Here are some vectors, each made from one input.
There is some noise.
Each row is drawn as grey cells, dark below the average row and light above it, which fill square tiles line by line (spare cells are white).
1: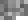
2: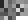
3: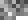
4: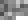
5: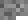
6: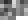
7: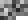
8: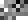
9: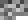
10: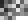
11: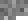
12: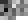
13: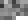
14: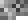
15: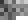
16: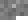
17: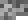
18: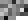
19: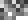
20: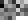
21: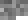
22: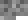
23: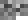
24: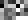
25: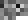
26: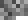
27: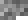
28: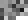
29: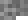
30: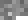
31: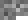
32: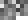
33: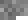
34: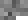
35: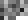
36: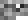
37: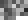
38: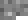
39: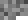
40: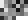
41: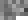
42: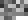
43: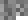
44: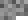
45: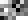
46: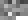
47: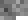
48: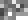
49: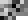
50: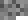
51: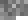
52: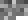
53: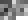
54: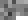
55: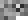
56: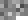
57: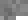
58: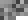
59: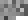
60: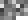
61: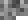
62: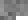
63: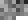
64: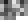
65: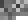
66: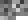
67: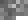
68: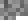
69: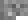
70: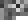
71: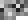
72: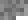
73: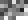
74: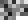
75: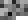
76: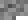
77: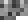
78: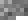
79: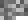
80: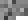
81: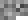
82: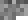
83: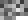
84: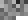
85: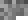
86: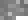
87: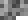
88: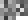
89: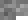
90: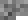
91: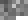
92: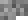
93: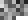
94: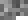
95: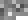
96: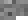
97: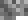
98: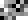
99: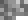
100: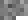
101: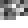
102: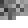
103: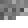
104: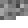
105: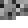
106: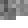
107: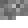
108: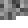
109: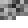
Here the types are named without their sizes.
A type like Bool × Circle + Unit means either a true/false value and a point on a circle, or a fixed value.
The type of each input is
(Circle × Circle + Unit) × Tree.
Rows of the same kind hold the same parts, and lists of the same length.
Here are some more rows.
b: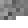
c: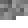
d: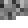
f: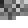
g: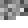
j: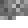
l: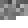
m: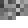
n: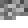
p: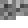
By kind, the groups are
b, c, d, f, j, l, p
g, m, n

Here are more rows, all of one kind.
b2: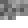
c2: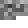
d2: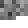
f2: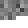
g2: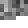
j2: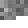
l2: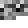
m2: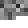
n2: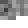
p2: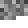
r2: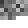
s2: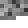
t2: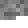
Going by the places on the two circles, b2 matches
f2, l2 and m2.
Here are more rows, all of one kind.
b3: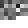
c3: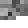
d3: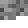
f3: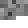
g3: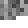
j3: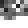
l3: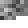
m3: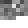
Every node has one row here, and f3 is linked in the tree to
g3, j3, l3 and m3.
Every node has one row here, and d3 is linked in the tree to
j3.
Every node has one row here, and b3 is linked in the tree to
l3.
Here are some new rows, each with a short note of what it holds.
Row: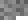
a point on each of two circles and a node of a tree
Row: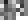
a point on each of two circles and a node of a tree
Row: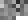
a point on each of two circles and a node of a tree
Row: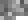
a node of a tree
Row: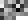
a point on each of two circles and a node of a tree
